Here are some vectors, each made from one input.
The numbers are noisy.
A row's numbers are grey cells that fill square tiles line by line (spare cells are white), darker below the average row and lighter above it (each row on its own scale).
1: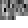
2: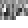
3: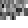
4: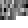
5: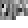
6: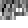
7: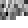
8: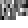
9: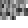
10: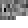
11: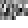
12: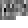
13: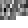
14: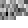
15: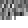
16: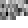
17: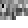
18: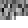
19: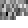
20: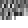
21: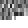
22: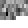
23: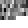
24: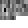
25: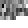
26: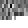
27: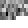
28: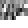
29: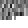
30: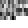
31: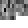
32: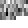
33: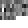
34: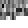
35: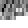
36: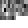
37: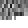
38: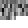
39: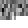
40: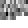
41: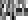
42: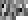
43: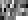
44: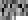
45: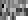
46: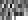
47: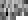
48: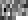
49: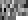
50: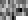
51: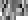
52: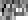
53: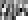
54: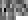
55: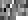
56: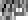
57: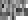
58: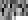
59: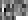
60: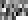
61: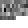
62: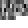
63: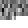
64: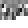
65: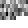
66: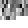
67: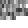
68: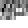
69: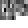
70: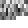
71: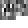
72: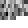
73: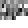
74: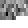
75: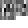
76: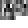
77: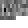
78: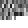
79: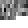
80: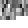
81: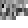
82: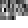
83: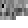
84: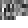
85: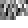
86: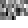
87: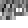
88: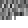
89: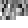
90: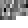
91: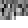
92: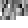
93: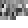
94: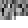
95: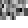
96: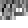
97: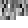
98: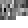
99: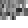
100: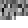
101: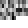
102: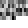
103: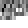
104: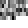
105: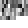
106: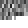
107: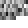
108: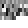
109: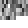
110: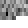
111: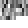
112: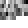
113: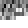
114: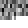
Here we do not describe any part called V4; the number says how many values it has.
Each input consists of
either a point on a 7-point line and a true/false value, or a value of V4.
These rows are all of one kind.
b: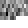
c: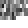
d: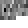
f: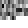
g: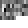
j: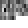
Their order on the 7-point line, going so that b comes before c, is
d, b, g, c, f, j.
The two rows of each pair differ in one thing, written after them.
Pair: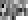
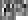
the true/false value
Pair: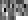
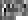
the place on the 7-point line
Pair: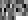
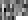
the place on the 7-point line
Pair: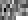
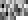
the true/false value
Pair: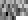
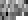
the place on the 7-point line
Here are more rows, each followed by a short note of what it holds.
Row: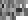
a point on a 7-point line and a true/false value
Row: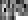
a point on a 7-point line and a true/false value
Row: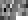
a point on a 7-point line and a true/false value
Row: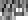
a value of V4
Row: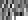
a value of V4
